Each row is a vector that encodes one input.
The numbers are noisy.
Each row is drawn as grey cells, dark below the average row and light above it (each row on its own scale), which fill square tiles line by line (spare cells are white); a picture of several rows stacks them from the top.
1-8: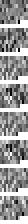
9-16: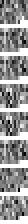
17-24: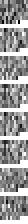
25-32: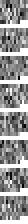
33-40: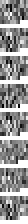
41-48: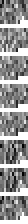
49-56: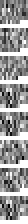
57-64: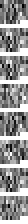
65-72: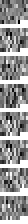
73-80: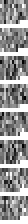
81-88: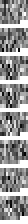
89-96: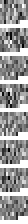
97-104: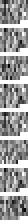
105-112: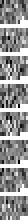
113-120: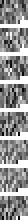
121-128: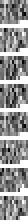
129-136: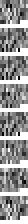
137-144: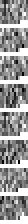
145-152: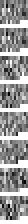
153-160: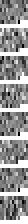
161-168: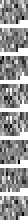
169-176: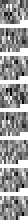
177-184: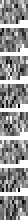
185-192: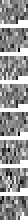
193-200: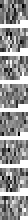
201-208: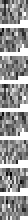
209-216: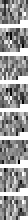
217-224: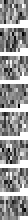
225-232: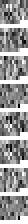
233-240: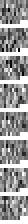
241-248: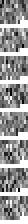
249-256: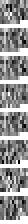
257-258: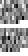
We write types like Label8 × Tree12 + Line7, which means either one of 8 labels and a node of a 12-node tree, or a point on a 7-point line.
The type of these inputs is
Bool × Bool × Bool × Bool.
